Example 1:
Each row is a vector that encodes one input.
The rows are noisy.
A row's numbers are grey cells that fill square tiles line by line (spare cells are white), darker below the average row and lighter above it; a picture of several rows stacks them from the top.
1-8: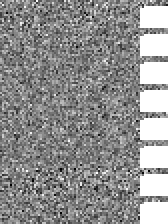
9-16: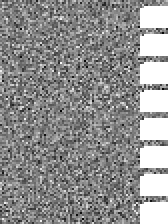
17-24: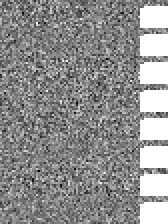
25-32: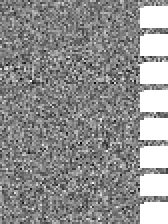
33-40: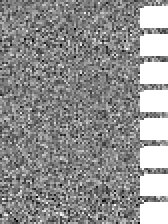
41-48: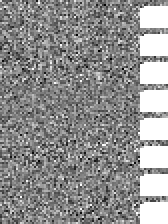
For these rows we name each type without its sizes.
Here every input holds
a point on a line.
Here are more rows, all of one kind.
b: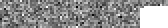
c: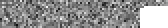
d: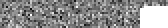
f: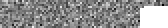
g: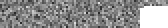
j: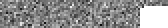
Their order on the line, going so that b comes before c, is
b, c, g, j, f, d.
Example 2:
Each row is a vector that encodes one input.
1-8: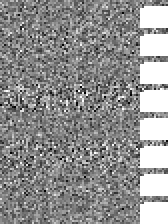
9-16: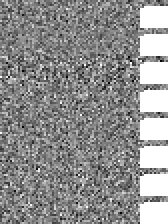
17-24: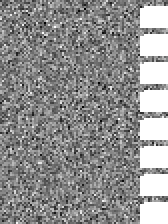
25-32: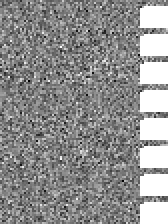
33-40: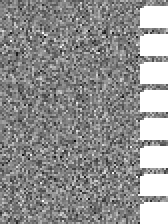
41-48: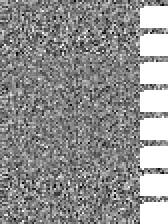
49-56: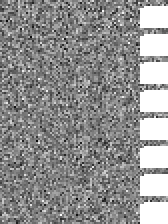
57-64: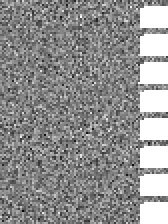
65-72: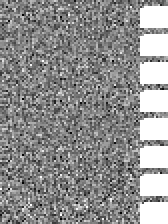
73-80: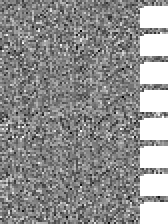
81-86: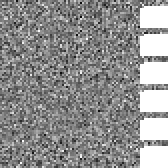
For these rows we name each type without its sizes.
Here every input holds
a point on a line.
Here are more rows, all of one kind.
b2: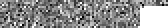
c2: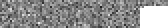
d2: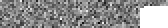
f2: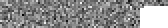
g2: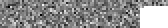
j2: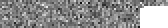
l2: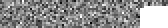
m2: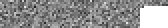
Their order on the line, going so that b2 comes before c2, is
l2, f2, b2, m2, g2, c2, j2, d2.
